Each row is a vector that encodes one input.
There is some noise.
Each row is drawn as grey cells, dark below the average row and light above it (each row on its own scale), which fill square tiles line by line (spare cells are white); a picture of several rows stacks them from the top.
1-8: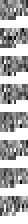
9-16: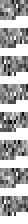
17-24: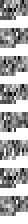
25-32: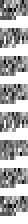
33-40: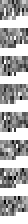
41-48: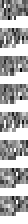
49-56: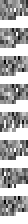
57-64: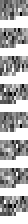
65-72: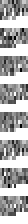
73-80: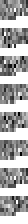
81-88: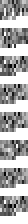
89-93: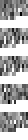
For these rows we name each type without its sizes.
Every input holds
a node of a tree.
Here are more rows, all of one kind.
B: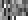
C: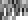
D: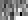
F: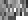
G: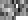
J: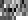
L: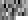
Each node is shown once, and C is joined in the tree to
G.
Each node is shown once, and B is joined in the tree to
F and J.
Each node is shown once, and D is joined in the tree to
F and L.
